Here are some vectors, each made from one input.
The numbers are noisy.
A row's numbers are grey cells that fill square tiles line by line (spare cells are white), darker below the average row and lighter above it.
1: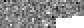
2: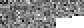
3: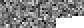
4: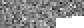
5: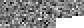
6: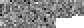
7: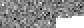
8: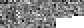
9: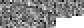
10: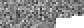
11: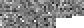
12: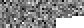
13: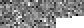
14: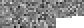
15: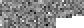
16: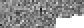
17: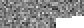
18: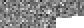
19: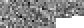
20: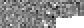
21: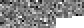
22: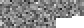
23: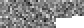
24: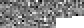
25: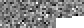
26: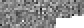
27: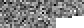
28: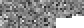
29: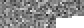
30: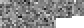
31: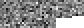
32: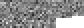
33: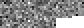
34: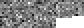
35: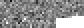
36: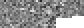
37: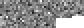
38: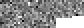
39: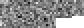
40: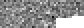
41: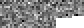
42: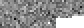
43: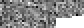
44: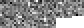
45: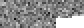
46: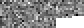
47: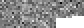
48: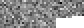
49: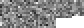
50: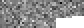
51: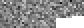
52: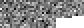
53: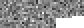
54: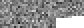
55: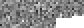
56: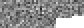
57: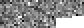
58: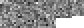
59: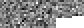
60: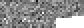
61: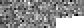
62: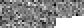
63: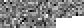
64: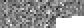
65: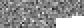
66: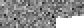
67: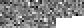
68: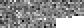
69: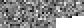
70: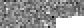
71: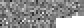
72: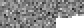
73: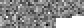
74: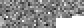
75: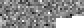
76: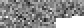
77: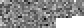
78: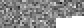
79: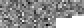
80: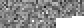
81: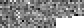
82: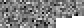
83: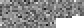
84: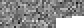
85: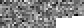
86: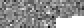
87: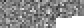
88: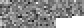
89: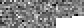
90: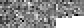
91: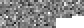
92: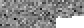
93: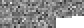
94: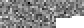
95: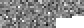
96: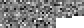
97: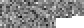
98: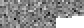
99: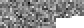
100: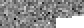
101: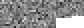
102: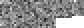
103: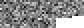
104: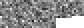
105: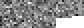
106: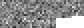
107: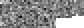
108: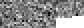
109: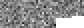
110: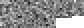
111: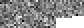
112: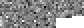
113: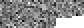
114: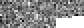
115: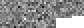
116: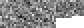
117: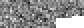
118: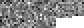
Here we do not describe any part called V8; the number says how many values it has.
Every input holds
a true/false value, together with either a point on a 6-point line, or a value of V8.
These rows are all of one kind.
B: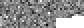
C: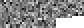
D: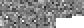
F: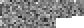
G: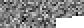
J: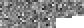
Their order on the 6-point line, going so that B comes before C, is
B, D, J, F, G, C.
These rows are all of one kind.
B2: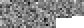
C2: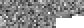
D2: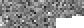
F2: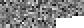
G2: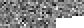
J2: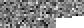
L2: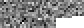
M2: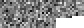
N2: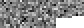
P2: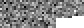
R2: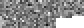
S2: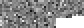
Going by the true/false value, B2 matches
C2, D2, R2 and S2.
